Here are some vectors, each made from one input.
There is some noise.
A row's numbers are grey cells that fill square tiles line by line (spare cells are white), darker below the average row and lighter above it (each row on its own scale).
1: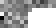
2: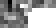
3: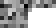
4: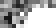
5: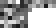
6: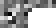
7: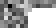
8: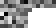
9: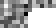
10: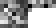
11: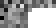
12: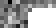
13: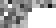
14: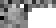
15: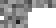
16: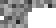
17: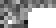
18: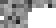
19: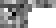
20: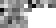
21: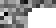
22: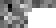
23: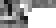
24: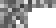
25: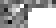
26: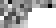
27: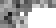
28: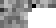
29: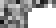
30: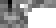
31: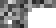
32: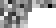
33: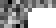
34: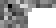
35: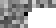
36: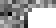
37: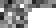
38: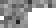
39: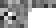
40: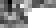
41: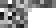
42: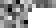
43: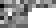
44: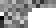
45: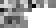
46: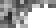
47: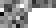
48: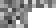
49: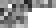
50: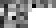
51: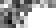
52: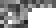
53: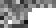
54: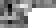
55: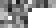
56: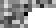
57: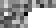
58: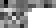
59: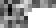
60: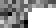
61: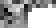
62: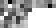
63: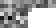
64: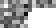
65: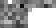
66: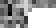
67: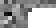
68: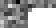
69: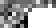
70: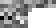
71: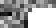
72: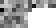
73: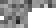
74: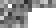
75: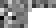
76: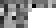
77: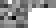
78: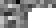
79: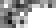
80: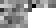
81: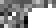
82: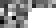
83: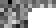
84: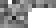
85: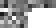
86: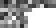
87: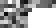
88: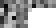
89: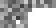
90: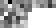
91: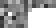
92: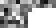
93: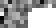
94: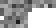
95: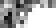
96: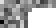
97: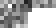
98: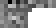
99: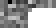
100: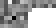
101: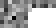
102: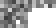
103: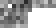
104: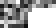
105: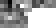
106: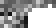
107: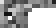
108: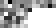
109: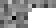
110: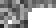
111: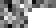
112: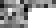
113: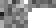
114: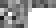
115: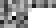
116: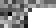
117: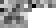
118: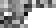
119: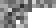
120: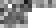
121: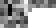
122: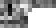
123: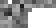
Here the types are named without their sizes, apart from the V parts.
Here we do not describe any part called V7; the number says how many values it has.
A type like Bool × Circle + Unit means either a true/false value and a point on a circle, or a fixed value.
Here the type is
Label × Line + V7.
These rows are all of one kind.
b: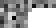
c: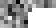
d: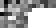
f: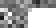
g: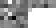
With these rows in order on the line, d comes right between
b and c.
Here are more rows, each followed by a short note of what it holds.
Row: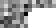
a value of V7
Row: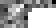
a label and a point on a line
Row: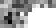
a value of V7
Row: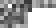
a value of V7
